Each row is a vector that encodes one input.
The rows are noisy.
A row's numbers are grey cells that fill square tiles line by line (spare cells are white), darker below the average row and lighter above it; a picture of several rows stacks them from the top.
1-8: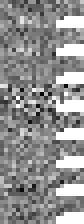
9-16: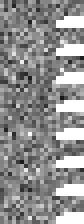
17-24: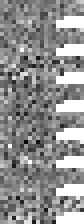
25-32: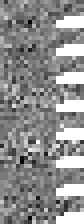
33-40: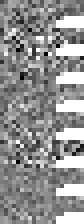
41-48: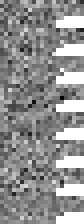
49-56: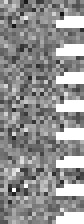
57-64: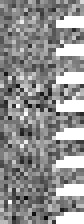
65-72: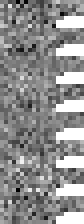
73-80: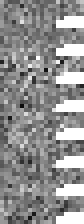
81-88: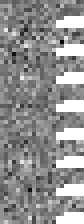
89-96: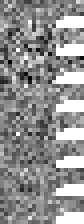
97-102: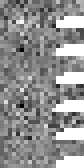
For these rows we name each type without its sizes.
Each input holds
either a fixed value, or a label and a true/false value.
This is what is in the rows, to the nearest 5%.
About 10% of them hold a fixed value. The rest hold a label and a true/false value.
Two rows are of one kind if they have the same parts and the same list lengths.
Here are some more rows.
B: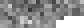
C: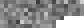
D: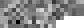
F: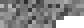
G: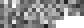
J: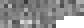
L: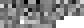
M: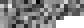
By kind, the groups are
B, C, D, F, J, L, M
G

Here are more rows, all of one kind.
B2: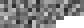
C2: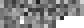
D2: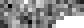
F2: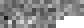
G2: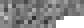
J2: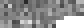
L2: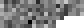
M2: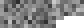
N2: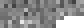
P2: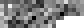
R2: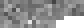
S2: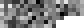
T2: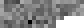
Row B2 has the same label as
G2, J2, M2 and N2.
